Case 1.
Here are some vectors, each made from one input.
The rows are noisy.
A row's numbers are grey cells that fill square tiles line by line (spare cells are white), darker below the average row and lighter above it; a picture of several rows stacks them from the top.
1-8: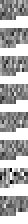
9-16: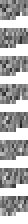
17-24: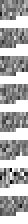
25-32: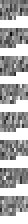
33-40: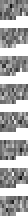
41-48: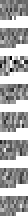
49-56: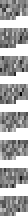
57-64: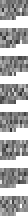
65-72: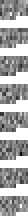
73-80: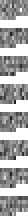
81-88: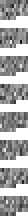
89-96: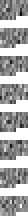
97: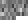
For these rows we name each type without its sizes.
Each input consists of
a list of points on a circle.
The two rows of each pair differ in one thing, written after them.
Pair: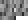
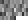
the place on the circle in item 2 of the list
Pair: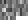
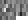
the place on the circle in item 2 of the list
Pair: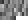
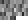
the place on the circle in item 2 of the list
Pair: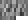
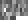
the place on the circle in item 2 of the list
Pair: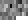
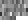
the place on the circle in item 1 of the list
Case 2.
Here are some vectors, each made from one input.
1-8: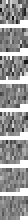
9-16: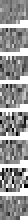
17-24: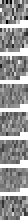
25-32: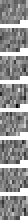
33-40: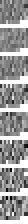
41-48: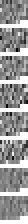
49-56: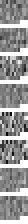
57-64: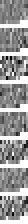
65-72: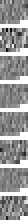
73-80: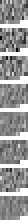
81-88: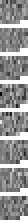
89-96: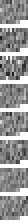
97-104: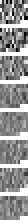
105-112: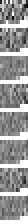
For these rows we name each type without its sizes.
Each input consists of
a point on a line, together with either a fixed value, or a node of a tree.
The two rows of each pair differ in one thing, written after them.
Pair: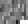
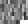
the node of the tree
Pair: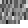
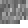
the node of the tree
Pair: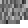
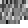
the node of the tree
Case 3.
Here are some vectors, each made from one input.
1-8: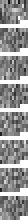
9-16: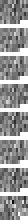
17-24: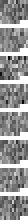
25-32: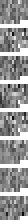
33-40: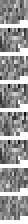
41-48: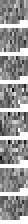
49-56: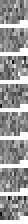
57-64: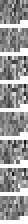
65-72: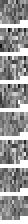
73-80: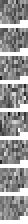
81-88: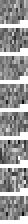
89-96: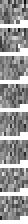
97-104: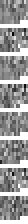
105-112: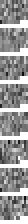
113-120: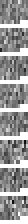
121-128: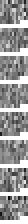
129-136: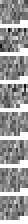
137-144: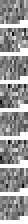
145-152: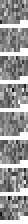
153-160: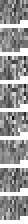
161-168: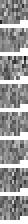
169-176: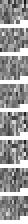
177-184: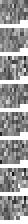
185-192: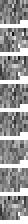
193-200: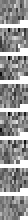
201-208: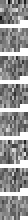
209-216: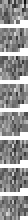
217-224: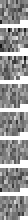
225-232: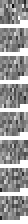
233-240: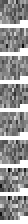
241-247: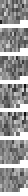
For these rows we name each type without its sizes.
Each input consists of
either a label, or a point on a line.
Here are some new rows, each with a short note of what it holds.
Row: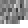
a point on a line
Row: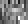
a label
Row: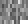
a point on a line
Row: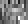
a label
